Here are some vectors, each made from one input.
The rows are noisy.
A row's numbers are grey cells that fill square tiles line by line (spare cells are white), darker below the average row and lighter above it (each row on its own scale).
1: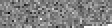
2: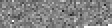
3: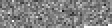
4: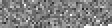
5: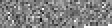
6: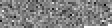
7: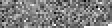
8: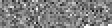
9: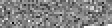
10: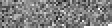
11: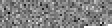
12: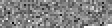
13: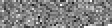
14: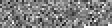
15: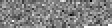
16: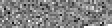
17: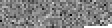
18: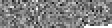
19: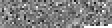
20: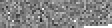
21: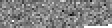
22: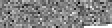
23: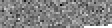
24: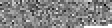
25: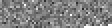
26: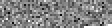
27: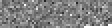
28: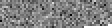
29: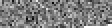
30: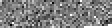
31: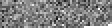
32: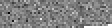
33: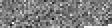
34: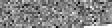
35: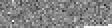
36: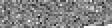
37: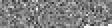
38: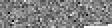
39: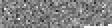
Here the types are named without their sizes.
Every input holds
either a point on a circle, or a fixed value.
